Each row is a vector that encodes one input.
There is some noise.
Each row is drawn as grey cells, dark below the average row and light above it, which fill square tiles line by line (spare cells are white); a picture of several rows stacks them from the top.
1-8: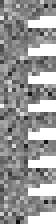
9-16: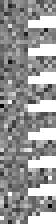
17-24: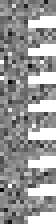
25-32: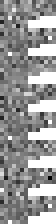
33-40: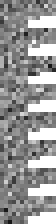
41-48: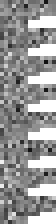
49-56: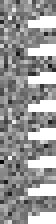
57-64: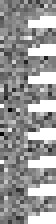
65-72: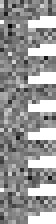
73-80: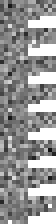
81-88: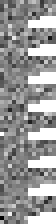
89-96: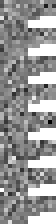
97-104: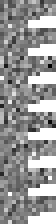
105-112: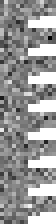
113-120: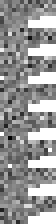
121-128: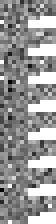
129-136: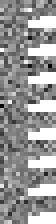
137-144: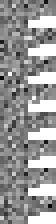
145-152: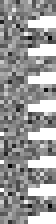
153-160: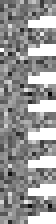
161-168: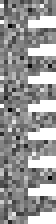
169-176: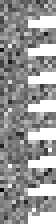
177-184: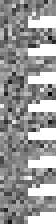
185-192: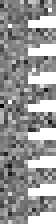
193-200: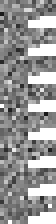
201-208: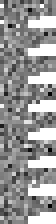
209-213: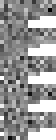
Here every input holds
either a point on a 9-point circle, or a point on a 10-point circle and a true/false value, or a fixed value.
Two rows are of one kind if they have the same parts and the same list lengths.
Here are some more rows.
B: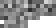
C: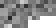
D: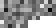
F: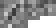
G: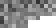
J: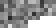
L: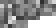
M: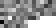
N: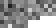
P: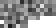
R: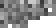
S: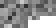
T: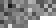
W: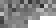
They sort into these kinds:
B, D, M, P
C, F, G, J, N, R, S, T, W
L

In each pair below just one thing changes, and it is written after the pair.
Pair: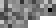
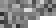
the true/false value
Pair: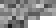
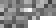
the place on the 10-point circle
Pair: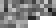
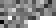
the true/false value
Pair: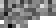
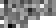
the place on the 10-point circle
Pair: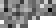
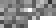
the true/false value
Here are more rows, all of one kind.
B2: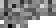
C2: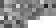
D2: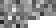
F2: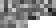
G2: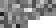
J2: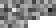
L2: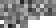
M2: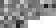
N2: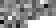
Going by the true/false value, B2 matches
F2, J2 and L2.
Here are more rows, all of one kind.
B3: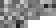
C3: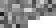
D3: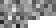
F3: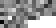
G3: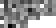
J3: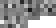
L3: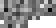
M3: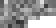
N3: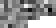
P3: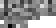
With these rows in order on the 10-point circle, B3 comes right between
J3 and M3.
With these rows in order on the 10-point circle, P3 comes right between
G3 and L3.
